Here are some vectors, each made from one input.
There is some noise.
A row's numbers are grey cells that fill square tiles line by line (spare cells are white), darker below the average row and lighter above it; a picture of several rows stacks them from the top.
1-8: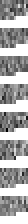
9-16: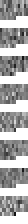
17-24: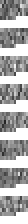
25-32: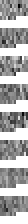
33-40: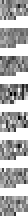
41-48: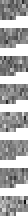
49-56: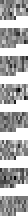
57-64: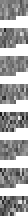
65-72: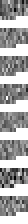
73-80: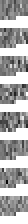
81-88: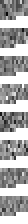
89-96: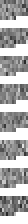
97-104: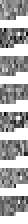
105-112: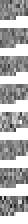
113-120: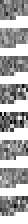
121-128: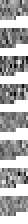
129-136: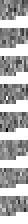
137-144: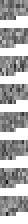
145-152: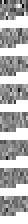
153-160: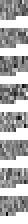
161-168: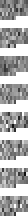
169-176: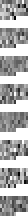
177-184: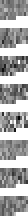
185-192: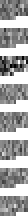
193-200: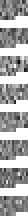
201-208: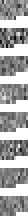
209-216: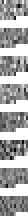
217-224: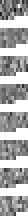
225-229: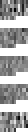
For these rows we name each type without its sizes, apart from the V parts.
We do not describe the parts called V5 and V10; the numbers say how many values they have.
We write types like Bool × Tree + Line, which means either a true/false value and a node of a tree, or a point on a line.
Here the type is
(Bool × V5 + V10) × Line.
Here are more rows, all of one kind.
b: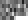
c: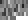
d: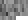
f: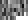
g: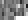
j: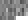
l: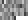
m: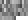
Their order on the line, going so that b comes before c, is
l, g, m, j, b, c, d, f.
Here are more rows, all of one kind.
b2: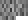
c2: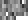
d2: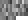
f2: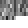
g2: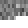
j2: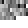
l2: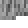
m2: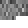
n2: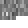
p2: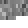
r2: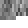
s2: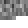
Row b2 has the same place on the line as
g2, l2 and r2.
